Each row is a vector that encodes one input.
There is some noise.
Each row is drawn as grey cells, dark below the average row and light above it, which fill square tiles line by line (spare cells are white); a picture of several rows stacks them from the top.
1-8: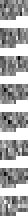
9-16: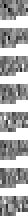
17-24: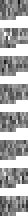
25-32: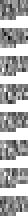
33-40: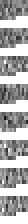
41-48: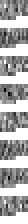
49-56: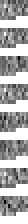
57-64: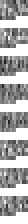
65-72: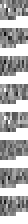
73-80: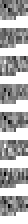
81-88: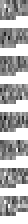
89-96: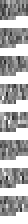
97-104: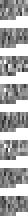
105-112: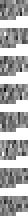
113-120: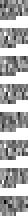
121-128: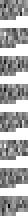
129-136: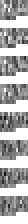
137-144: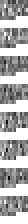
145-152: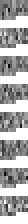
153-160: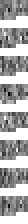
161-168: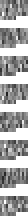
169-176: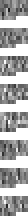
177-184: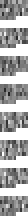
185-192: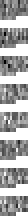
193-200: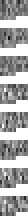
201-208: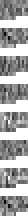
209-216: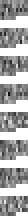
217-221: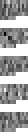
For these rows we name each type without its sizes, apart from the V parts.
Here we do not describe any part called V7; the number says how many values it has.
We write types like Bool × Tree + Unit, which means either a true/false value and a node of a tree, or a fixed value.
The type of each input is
(Bool × Tree × V7 + Line) × V7.
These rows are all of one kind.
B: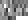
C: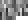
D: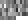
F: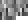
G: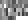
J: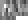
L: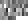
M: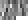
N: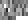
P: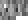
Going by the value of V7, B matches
G, L and N.
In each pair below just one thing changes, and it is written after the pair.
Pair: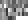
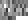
the place on the line
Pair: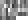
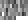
the value of V7
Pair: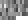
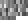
the place on the line
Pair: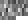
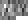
the place on the line
